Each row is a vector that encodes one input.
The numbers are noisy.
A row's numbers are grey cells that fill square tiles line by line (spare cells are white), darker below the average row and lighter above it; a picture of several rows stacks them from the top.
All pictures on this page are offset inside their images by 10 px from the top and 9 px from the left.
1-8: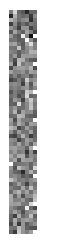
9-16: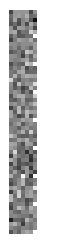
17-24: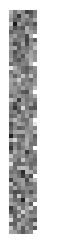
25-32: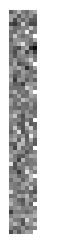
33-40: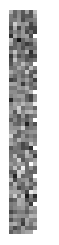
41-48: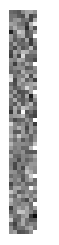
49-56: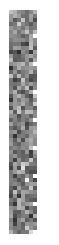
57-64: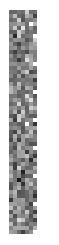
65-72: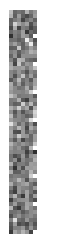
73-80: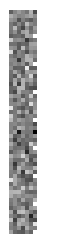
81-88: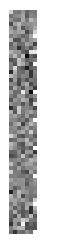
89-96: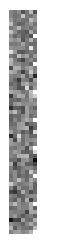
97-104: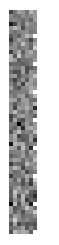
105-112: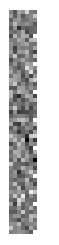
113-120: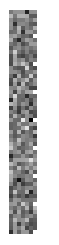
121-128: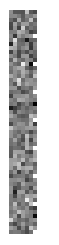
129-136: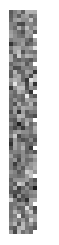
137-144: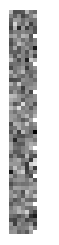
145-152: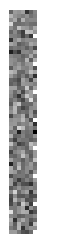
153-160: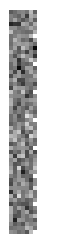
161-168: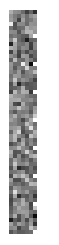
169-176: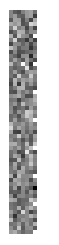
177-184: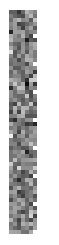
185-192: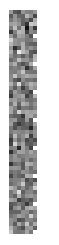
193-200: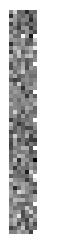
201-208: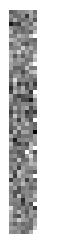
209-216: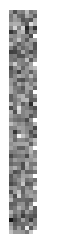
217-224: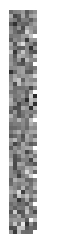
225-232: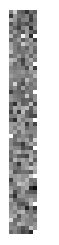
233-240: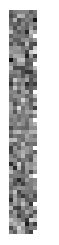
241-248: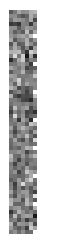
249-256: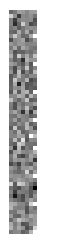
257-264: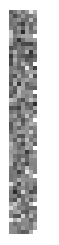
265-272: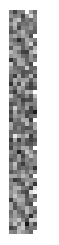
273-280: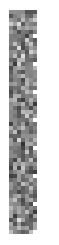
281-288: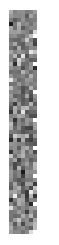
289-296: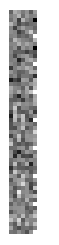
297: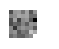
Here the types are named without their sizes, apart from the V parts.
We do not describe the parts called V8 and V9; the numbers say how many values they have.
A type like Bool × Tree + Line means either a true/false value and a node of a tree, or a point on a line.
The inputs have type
(Bool × Bool × Bool × Bool + V9) × V8 + List(Line).
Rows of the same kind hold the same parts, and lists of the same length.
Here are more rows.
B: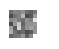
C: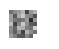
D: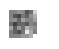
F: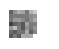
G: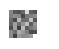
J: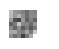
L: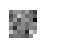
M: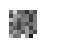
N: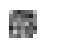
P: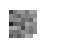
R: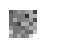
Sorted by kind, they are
B, D, F, J, L, P, R
C
G
M
N

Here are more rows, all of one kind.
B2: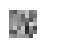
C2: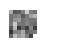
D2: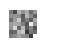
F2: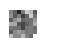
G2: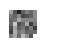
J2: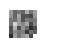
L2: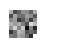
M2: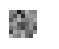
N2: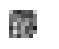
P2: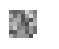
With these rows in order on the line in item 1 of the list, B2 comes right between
D2 and L2.
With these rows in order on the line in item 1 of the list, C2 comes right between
G2 and M2.
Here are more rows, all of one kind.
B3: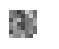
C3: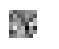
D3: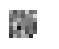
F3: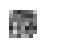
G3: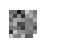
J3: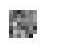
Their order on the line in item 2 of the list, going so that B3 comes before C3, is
G3, J3, B3, F3, C3, D3.
